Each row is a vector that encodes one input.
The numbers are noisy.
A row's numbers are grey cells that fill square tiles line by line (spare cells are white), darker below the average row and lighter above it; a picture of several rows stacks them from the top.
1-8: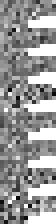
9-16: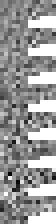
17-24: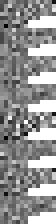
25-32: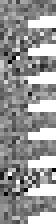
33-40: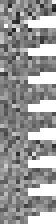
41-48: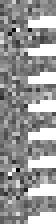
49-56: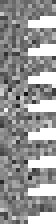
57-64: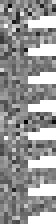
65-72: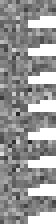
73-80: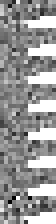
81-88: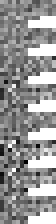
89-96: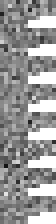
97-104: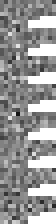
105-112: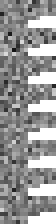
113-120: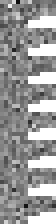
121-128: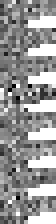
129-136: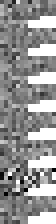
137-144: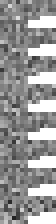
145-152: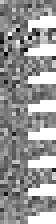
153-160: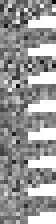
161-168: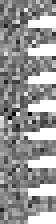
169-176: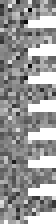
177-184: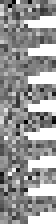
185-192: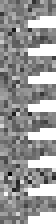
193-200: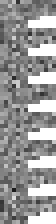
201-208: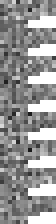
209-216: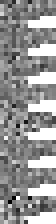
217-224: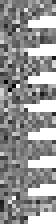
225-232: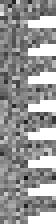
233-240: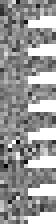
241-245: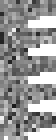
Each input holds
either a point on a 10-point line, or three true/false values.
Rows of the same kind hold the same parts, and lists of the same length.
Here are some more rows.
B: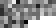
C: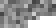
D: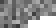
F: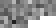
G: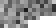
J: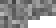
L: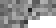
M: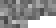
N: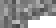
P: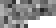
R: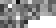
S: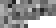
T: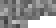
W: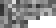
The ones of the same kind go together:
B, C, F, G, L, R, W
D, J, M, N, P, S, T

